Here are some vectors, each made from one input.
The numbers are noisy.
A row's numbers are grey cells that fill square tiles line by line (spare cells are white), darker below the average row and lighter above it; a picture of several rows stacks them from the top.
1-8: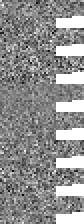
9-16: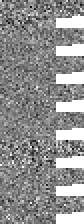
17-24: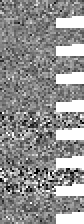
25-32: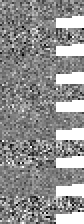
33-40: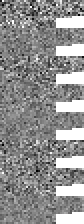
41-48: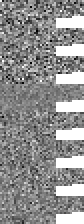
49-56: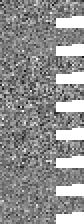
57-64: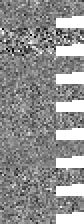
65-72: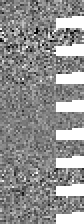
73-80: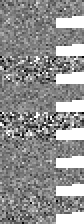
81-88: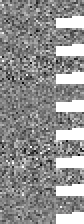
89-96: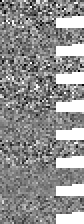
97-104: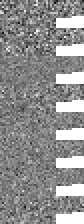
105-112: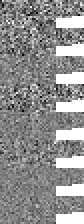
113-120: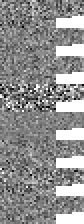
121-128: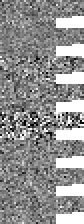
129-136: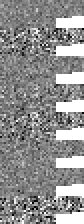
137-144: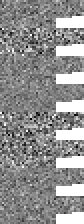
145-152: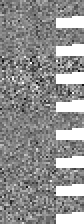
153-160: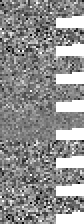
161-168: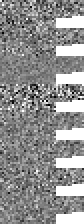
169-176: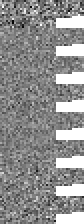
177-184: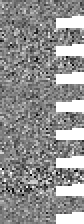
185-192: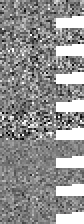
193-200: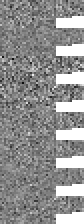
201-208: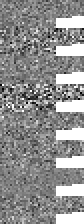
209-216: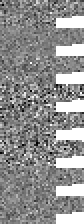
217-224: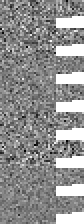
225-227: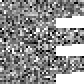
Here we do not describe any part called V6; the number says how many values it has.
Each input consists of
either a point on an 8-point line, or a node of a 9-node tree, or a list of up to two items, each a true/false value and a value of V6.
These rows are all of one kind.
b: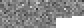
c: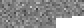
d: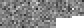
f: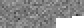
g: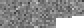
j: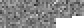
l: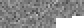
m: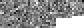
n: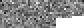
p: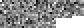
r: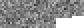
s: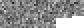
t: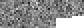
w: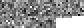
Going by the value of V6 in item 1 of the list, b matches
c, n and w.
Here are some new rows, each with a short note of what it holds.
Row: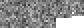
the empty list
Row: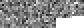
the empty list
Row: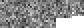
the empty list
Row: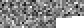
the empty list
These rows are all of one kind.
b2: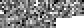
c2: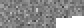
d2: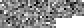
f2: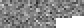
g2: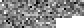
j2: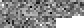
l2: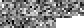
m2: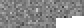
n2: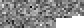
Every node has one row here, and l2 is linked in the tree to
j2 and n2.
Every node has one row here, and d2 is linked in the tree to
g2 and n2.
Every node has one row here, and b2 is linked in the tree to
j2.
